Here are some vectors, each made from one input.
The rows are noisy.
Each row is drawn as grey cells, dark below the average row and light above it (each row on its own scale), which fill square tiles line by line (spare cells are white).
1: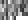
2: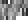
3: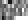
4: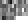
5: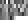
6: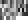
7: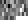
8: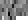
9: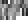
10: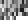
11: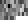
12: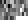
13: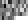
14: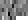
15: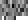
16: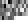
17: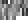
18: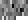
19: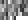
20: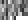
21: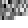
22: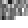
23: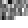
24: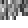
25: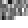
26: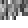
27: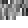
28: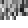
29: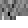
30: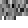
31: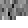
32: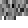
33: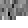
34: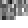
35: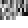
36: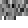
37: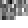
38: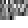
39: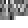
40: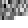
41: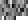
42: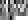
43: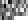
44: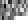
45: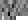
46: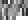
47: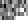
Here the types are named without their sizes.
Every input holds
a node of a tree and a true/false value.
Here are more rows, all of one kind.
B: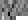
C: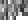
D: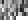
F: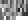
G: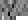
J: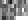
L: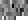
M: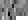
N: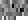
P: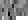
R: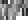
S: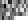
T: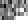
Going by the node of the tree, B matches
G, M and P.
